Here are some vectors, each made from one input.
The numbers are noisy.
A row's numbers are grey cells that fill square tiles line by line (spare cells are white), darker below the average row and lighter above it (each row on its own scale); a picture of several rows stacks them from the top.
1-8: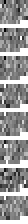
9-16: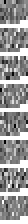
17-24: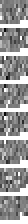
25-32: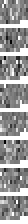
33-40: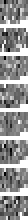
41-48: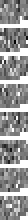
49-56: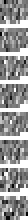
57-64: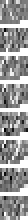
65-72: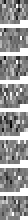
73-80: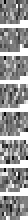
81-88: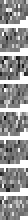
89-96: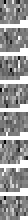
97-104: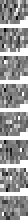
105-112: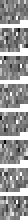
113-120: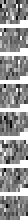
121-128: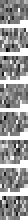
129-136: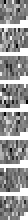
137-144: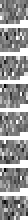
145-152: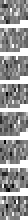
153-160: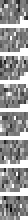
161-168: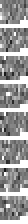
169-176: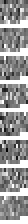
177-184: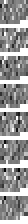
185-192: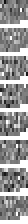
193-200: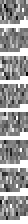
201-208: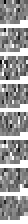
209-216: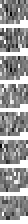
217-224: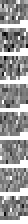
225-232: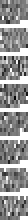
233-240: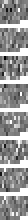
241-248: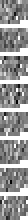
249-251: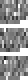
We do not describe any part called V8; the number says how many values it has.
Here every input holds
a list of up to two items, each a true/false value and a value of V8.
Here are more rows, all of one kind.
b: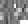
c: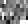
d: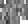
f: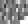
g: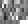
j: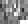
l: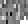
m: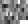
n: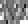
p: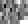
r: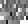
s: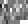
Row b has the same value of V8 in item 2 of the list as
g, j and s.
